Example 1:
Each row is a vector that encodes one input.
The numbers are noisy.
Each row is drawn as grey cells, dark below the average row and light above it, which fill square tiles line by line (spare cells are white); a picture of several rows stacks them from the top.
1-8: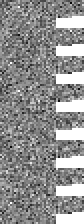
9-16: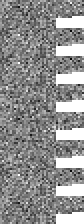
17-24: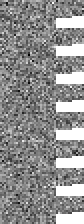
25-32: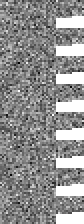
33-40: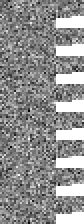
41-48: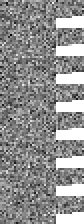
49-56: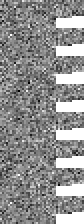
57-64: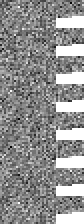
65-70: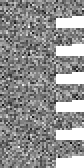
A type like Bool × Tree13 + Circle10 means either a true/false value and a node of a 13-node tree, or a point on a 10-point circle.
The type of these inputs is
Bool × Bool × Bool × Bool.
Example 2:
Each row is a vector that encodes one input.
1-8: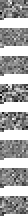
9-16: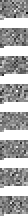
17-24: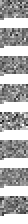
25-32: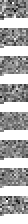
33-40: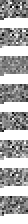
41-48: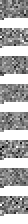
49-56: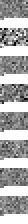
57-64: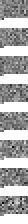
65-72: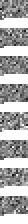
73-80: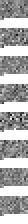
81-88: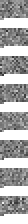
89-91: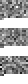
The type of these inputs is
Bool × Bool × Bool × Bool.
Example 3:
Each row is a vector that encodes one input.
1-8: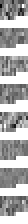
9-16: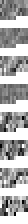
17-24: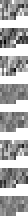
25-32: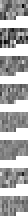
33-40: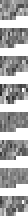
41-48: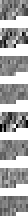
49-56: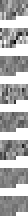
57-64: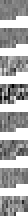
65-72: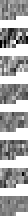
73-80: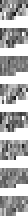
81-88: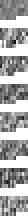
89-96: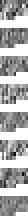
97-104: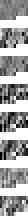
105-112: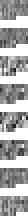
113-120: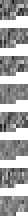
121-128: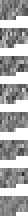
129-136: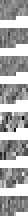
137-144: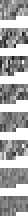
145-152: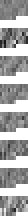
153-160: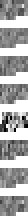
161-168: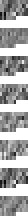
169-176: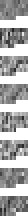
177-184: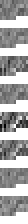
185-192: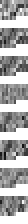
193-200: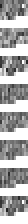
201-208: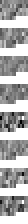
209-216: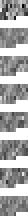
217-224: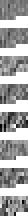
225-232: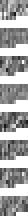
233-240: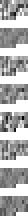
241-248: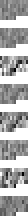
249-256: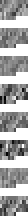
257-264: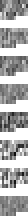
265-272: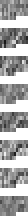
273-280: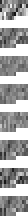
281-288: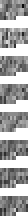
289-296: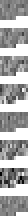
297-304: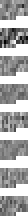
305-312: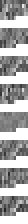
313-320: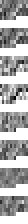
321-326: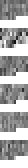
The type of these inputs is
Line5.
